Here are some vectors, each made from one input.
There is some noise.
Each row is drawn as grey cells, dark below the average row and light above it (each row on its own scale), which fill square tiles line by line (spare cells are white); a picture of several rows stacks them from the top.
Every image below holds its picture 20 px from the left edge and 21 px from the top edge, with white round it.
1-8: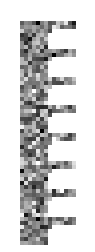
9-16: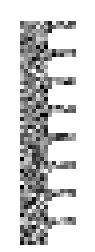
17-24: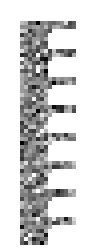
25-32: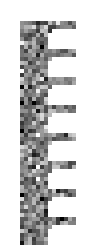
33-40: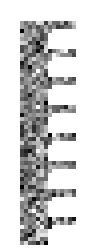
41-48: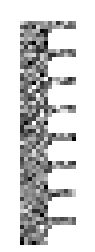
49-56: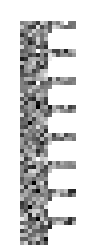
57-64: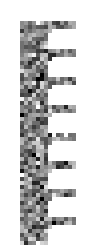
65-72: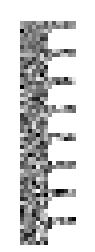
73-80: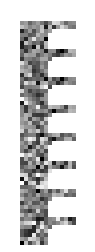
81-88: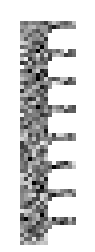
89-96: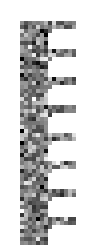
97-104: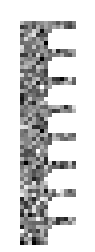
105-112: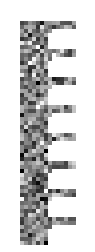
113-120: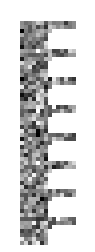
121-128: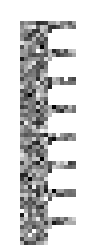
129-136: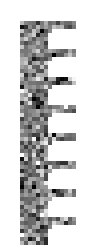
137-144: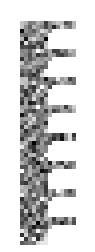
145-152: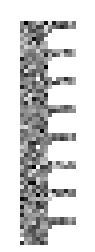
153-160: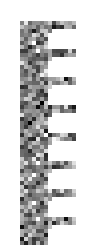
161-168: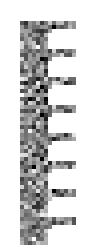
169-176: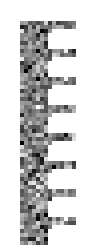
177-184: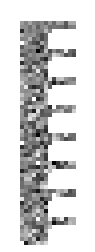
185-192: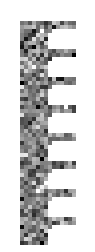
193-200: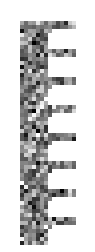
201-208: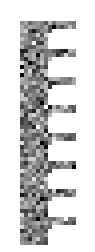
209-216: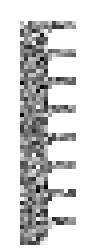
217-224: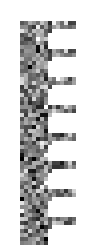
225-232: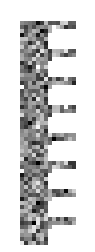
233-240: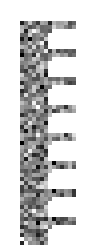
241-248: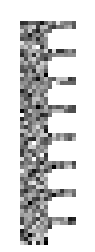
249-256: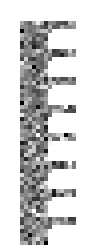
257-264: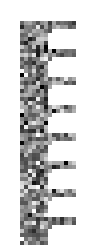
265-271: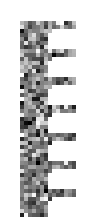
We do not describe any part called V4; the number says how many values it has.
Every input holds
either a point on a 10-point circle, a true/false value and a value of V4, or a list of up to two points on an 8-point circle.
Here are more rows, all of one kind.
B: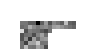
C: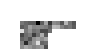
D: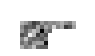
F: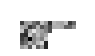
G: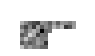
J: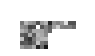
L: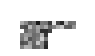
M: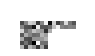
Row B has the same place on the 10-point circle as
C and G.
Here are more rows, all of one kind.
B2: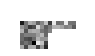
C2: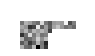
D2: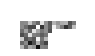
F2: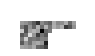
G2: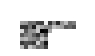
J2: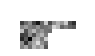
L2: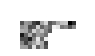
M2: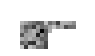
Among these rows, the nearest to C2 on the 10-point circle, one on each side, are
B2 and L2.
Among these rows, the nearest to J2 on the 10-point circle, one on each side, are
F2 and M2.
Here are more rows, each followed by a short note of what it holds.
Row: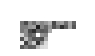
a list of two items
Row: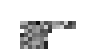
a point on a 10-point circle, a true/false value and a value of V4
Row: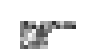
the empty list
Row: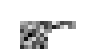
a list of one item
